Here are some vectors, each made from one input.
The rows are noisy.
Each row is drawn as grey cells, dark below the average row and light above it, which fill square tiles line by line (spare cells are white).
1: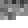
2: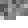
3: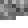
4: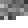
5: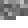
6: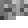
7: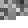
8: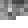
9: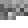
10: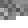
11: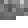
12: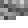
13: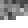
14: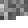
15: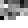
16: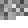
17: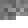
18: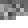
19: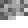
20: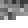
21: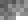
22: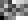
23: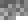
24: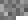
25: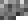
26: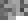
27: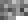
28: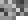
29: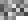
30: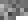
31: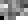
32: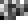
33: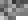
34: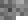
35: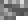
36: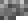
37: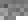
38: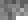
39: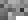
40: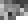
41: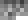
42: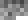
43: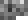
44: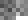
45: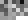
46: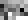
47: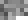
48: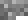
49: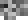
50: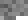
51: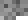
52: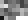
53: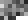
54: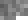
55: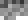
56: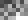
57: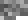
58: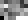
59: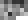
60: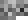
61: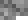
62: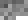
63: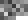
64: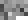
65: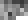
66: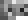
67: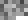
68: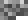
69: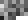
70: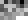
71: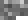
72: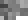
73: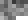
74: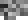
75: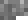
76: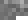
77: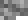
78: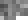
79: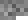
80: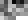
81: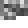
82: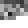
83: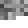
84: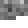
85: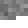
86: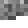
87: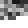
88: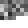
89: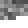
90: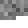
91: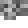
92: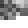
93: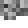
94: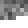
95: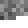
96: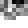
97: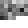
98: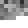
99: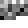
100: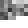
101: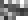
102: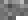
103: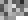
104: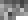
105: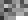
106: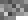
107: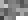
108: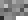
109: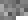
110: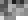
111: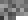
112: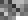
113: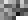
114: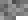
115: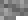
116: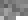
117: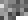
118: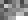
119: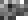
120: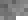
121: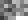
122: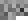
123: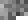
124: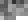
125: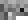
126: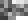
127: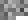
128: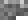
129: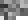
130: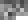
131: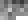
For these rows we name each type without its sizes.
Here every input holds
either two labels, or three true/false values.
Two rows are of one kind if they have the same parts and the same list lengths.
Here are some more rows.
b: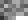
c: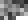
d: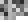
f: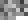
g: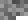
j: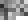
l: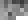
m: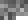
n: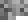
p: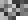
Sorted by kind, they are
b, d, f, j, n
c, g, l, m, p

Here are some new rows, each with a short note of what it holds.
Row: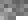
three true/false values
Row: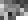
three true/false values
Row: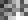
two labels
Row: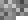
two labels
